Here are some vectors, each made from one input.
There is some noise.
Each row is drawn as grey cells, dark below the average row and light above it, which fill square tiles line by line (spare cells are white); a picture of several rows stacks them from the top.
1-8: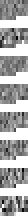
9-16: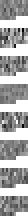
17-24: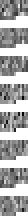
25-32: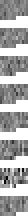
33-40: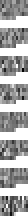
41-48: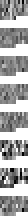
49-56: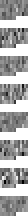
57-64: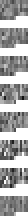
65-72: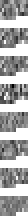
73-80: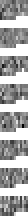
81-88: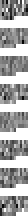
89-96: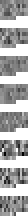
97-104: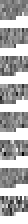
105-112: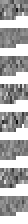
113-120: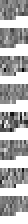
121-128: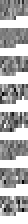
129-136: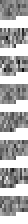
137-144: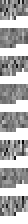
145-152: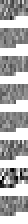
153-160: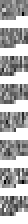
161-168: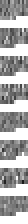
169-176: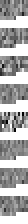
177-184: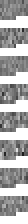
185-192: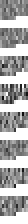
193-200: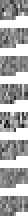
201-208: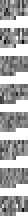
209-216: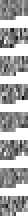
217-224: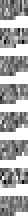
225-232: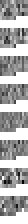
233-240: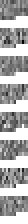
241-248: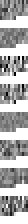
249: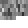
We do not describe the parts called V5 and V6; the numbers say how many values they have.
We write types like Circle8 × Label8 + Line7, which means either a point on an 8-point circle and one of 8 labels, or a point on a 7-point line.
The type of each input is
List3(Line4) × V5 × V6.
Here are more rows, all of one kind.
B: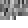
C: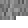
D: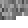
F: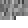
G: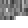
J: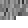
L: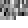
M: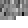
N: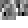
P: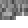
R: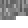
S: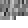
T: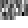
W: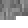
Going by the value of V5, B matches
C, F, R and S.
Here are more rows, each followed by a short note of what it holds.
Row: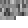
a value of V5 and a value of V6, together with the empty list
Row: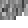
a value of V5 and a value of V6, together with the empty list
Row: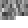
a value of V5 and a value of V6, together with a list of one item
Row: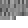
a value of V5 and a value of V6, together with a list of three items
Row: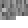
a value of V5 and a value of V6, together with a list of one item
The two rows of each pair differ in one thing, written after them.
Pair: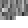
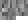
the value of V6
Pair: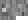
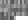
the place on the 4-point line in item 1 of the list
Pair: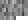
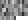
the value of V6
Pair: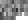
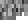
the value of V5
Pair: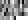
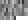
the place on the 4-point line in item 1 of the list
